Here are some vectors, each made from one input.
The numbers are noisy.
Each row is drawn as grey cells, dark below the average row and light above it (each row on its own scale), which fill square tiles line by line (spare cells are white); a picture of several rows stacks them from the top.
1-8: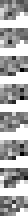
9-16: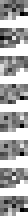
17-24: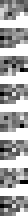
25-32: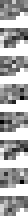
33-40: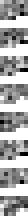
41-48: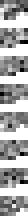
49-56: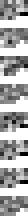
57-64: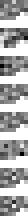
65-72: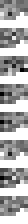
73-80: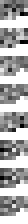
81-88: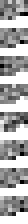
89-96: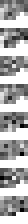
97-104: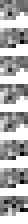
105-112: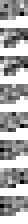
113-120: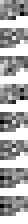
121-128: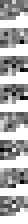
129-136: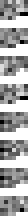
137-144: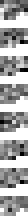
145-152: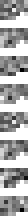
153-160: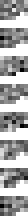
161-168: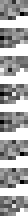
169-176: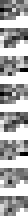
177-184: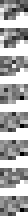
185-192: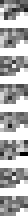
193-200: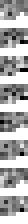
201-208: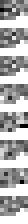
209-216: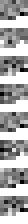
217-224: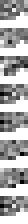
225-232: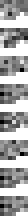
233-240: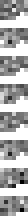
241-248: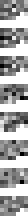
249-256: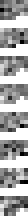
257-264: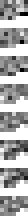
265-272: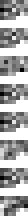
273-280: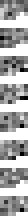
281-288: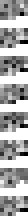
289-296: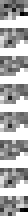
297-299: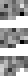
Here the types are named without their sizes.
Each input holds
either a label, or a point on a line.
